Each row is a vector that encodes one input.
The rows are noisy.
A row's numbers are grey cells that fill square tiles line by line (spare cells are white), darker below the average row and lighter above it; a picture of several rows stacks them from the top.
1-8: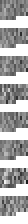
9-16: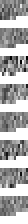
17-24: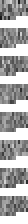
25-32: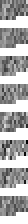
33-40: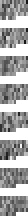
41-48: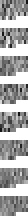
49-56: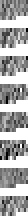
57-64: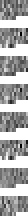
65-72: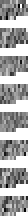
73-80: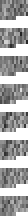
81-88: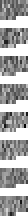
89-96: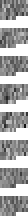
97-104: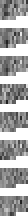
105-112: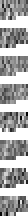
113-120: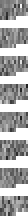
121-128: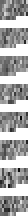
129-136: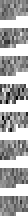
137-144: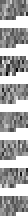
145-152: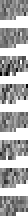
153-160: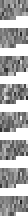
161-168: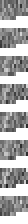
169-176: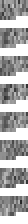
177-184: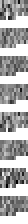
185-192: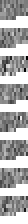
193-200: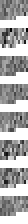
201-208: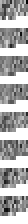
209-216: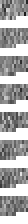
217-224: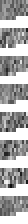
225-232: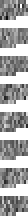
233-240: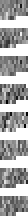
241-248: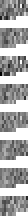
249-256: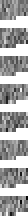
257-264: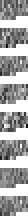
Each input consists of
either a point on each of three 7-point lines and a true/false value, or a point on an 8-point line.
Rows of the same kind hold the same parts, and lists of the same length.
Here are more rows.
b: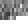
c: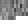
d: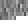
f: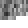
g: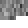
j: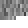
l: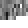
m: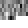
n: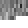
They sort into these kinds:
b, d, f, j, l
c, g, m, n

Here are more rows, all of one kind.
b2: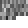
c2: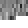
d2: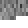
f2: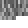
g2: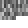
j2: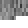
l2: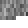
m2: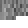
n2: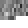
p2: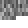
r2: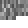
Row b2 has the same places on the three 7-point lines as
d2 and r2.
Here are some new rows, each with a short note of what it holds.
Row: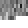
a point on each of three 7-point lines and a true/false value
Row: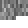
a point on each of three 7-point lines and a true/false value
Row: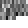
a point on each of three 7-point lines and a true/false value
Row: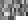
a point on each of three 7-point lines and a true/false value
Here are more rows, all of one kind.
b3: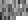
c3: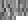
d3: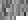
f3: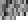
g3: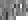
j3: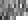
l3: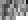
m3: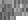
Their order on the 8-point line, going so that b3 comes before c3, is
b3, m3, j3, l3, g3, f3, c3, d3.
